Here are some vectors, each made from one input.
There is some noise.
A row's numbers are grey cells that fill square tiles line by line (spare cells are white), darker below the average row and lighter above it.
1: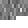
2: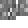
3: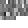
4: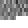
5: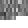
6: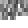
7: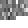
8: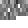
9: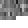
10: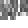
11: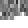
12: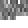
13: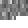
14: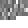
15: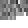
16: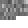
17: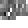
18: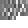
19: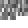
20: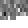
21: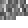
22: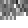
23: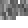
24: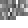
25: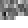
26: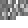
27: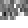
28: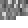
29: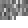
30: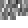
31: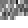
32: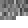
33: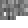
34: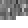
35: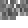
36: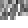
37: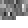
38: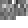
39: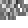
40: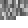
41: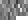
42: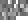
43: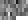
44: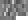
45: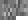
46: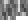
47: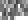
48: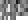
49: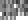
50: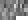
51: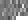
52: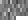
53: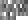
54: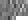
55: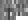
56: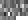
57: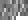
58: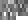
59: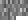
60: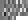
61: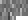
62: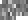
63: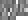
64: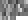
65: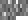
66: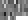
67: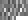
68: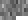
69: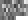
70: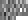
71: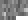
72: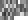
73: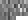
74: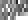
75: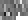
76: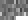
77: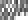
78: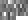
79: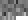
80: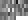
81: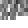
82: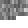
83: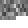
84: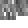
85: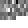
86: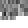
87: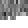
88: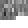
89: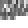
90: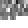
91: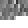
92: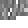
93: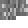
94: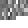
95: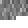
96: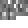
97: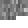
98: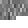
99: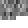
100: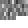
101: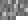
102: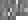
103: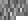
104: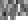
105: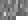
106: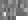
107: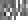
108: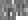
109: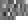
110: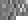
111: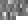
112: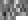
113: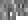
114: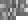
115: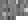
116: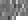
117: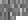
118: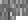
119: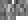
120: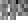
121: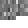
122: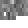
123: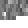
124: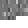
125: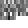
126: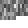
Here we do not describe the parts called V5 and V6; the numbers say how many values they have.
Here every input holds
either a value of V5 and a value of V6, or a list of up to two points on a 4-point line.
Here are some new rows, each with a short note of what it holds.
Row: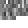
the empty list
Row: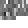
the empty list
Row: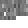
a list of two items
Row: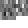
the empty list
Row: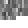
the empty list
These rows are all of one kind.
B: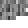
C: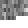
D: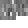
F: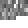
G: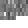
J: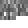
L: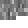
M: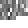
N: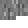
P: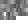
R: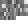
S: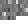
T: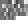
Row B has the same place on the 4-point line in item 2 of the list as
C, L, M and P.
